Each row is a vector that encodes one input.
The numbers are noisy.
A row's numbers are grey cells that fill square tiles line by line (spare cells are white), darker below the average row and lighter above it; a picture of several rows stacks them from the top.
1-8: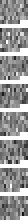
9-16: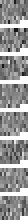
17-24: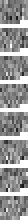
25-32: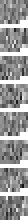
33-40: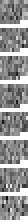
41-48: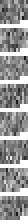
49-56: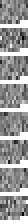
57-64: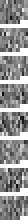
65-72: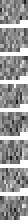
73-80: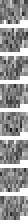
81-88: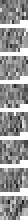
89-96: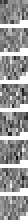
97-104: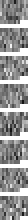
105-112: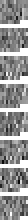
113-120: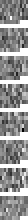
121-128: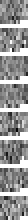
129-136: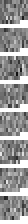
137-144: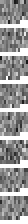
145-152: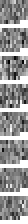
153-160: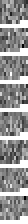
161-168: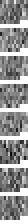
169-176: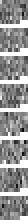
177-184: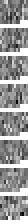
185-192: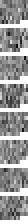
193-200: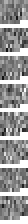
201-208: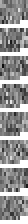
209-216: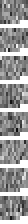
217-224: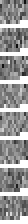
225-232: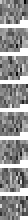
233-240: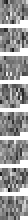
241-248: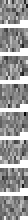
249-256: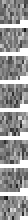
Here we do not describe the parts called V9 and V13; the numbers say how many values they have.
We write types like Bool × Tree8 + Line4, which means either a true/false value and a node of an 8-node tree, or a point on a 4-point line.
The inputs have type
Label5 × V9 + Tree10 + V13.
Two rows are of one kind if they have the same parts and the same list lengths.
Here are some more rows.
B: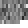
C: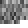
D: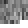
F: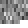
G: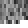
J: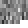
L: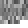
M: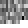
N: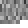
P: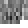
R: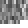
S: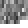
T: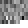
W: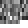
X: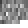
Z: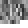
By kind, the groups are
B, D, F, J, M, T, W, Z
C, P, R, S
G, L, N, X

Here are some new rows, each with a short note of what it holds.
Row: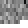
a value of V13
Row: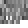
a node of a 10-node tree
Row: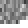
a value of V13
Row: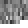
a node of a 10-node tree
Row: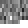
a node of a 10-node tree
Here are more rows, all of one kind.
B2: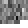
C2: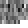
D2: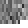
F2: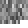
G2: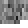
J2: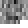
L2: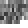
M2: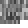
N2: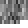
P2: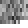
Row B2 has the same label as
G2 and L2.
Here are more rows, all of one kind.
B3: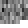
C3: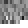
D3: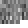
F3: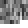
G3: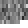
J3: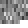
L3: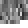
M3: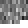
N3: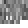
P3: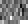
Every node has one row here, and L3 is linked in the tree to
C3 and J3.
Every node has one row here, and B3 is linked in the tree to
G3 and J3.
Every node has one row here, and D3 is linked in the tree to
F3 and N3.
